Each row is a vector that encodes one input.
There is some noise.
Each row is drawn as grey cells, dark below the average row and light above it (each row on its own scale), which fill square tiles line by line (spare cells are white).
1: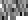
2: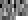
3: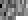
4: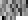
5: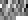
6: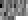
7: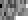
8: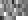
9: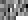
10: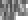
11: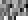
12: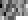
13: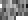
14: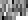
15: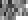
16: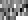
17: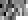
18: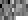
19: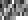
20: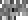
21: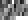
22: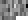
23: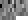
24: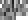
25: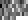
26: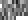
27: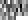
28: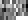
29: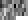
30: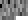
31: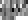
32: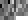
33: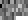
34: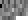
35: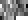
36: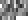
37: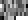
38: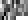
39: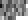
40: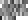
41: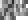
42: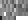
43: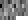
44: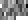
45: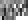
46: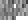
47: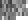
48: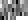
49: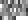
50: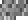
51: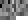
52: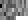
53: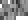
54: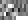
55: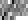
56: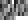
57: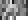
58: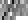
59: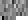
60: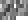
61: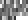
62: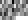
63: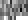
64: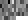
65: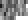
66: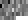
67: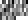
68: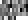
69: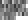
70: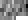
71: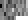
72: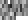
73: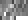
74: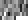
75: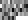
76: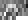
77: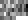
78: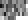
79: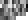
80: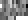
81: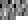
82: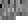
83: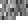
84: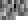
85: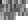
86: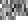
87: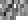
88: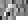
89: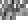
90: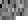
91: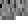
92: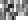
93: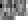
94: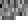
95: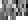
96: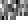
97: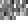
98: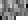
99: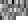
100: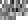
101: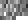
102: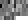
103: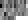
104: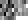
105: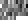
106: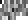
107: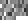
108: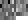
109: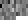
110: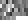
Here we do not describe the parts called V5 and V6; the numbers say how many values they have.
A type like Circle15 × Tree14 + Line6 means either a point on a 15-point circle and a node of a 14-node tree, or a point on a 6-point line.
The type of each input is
Line4 × (Line4 + V5 × V6).
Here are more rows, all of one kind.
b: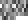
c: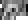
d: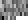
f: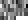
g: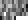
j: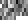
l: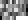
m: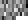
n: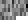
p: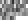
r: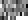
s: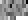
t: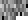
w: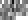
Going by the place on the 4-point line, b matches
c, j and l.
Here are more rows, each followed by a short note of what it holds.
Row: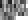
a point on each of two 4-point lines
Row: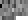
a point on each of two 4-point lines
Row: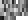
a point on a 4-point line, a value of V5 and a value of V6
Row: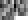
a point on each of two 4-point lines
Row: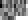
a point on each of two 4-point lines
